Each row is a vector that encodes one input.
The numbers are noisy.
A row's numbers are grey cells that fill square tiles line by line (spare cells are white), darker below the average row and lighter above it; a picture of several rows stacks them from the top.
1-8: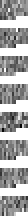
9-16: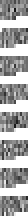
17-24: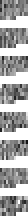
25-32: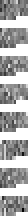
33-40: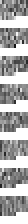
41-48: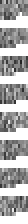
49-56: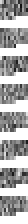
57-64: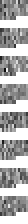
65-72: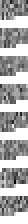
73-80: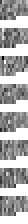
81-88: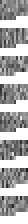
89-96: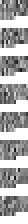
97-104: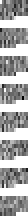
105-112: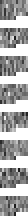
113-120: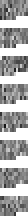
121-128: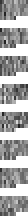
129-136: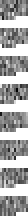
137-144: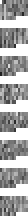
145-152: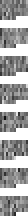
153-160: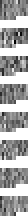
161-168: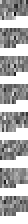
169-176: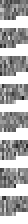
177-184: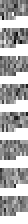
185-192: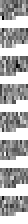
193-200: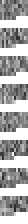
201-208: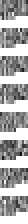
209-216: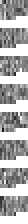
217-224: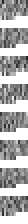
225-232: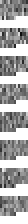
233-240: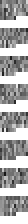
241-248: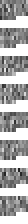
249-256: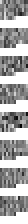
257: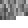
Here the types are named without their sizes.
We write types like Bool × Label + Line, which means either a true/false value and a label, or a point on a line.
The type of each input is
Circle + Tree × Tree + Unit.
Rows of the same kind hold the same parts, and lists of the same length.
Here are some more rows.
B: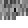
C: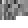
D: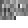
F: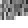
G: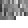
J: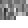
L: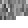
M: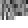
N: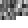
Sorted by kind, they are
B, C, D, G, J, L
F, M
N

